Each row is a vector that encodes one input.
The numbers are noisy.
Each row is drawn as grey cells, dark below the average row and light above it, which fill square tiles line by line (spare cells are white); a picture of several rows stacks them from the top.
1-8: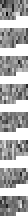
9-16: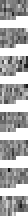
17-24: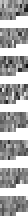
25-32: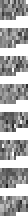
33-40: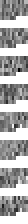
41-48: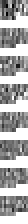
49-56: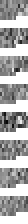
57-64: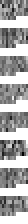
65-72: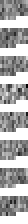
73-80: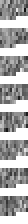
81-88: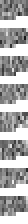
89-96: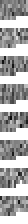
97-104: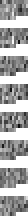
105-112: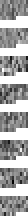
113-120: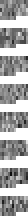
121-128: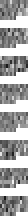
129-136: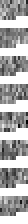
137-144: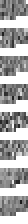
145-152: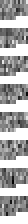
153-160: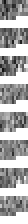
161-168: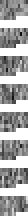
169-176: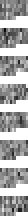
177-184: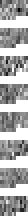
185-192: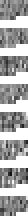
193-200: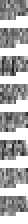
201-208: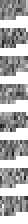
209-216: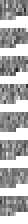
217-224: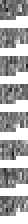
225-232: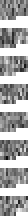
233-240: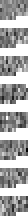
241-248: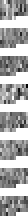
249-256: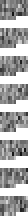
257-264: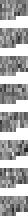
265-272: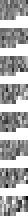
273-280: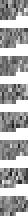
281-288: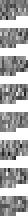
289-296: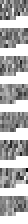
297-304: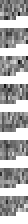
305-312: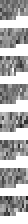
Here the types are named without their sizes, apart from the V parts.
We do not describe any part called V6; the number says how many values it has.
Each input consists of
a point on a circle and a value of V6, together with either a point on a circle, or a point on a line and a true/false value.
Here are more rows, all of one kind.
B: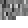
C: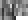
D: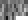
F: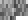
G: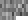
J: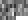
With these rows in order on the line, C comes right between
B and J.
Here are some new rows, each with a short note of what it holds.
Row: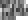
a point on each of two circles and a value of V6
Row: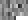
a point on each of two circles and a value of V6
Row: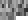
a point on each of two circles and a value of V6
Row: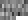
a point on a circle, a point on a line, a true/false value and a value of V6
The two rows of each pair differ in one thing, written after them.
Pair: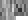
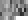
the true/false value
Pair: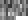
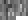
the true/false value
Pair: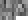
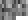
the place on the line
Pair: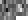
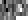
the true/false value
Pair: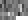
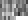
the place on the circle
